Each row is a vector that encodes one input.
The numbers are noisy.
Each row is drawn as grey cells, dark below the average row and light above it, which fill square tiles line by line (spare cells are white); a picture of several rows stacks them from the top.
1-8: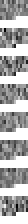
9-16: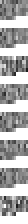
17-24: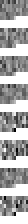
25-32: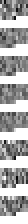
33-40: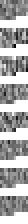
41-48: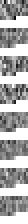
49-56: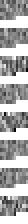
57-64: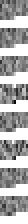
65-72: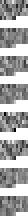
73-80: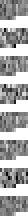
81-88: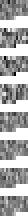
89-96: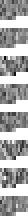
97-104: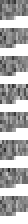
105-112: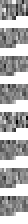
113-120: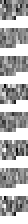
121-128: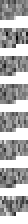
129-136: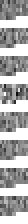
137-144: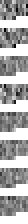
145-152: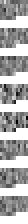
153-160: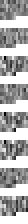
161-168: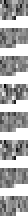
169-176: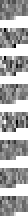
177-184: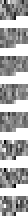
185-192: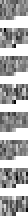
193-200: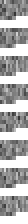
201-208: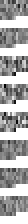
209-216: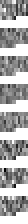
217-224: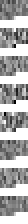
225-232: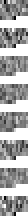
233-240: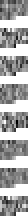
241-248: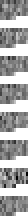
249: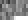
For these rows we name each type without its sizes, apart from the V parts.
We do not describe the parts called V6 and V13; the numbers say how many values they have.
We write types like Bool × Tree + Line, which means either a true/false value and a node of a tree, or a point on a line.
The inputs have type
Bool × (Line + V6) + V13.
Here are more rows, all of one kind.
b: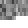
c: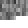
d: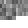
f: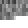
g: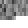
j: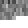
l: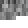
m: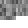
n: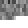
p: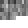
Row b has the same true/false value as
d, g and m.
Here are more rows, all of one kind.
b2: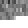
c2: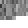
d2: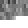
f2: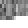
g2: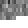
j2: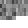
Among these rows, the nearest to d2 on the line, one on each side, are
b2 and c2.
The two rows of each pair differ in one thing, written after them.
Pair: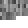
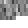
the true/false value
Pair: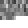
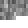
the value of V6
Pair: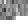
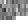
the value of V6
